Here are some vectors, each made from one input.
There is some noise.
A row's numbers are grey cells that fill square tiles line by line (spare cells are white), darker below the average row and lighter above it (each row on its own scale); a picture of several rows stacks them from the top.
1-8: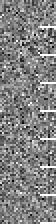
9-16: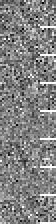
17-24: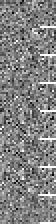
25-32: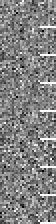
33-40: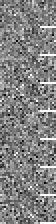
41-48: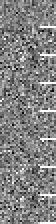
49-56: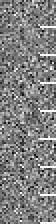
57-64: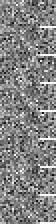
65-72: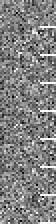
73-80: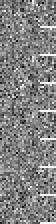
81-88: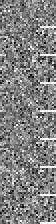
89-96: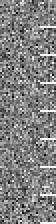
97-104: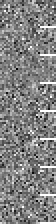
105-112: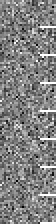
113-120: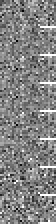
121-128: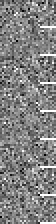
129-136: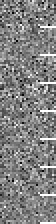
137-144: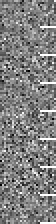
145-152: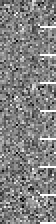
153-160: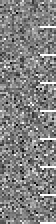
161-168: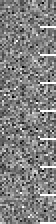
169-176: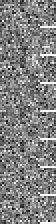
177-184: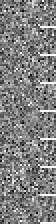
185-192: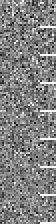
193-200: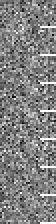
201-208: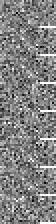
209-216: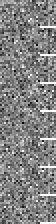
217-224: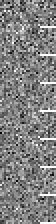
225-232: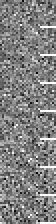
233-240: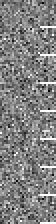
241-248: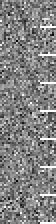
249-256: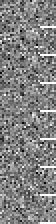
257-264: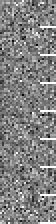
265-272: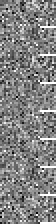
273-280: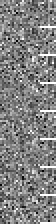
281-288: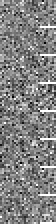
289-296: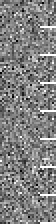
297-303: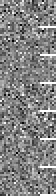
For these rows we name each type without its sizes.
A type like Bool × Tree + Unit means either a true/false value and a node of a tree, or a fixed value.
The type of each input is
Label × Label × Label × Label + Tree + Unit.
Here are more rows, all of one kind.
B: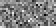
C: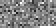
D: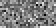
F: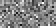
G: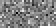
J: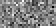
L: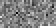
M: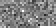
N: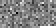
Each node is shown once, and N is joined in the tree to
C.
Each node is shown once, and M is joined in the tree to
B and F.
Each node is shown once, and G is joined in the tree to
F and L.
